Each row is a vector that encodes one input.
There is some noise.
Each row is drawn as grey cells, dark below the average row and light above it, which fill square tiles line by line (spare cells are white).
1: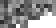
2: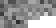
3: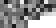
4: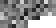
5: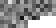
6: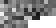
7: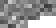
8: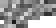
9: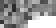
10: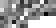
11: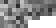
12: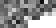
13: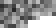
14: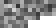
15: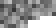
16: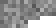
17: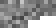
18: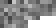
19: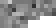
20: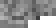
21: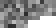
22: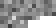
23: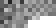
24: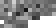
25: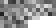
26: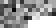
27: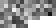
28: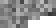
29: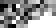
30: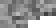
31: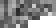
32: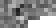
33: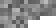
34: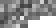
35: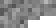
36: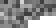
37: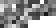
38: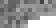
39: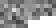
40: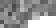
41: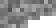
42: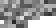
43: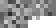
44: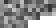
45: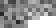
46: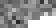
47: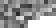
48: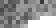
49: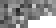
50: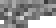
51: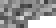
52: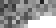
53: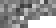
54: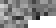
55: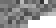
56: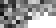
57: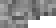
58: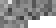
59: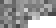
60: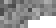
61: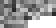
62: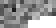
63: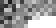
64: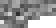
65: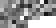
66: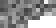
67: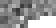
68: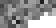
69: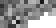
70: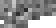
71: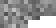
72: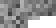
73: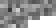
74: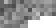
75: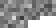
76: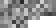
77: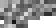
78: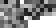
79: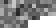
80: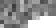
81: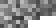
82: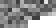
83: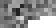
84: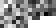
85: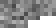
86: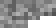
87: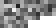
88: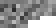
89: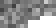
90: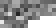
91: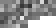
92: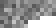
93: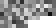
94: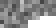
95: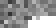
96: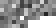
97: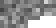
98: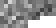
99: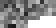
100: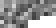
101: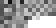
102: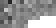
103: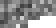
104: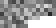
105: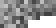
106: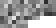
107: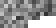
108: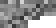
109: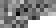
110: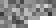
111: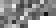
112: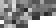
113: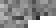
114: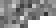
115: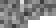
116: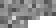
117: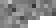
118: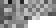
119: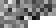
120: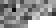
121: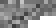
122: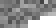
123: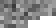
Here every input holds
either a point on a 7-point line, or a node of a 15-node tree.
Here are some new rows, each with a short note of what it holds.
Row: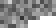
a node of a 15-node tree
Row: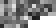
a point on a 7-point line
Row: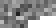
a point on a 7-point line
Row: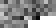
a node of a 15-node tree
